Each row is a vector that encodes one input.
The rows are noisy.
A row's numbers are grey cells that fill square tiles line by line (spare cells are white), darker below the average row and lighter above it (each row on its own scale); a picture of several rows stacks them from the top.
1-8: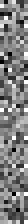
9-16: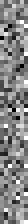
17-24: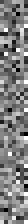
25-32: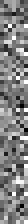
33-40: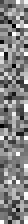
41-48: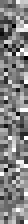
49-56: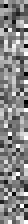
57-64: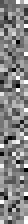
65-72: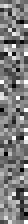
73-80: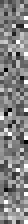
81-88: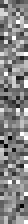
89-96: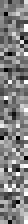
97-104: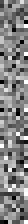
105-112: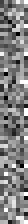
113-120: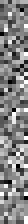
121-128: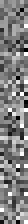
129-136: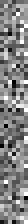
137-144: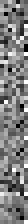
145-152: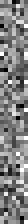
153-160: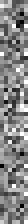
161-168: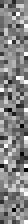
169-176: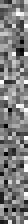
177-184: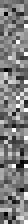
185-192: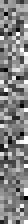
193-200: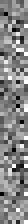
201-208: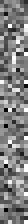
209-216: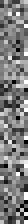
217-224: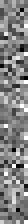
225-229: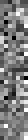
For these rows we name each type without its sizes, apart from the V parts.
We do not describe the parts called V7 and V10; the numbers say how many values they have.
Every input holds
a value of V7, together with either a label and a point on a line, or a value of V10.
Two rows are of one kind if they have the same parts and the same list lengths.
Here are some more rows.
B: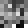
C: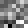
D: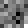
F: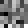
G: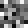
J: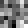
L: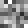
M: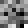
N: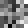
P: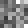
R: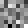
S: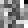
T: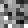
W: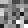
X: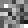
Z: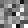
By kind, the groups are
B, F, L, M, T, W, Z
C, D, G, J, N, P, R, S, X

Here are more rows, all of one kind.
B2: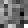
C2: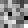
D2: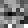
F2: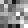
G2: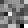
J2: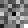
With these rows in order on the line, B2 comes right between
C2 and G2.
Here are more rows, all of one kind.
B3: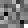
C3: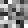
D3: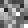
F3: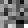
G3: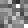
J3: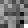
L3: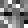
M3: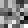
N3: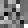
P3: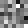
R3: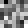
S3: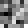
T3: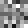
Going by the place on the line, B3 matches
C3, G3, N3 and T3.
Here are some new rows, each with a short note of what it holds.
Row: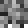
a label, a point on a line and a value of V7
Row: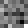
a label, a point on a line and a value of V7
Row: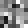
a value of V7 and a value of V10
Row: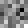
a value of V7 and a value of V10
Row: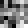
a value of V7 and a value of V10
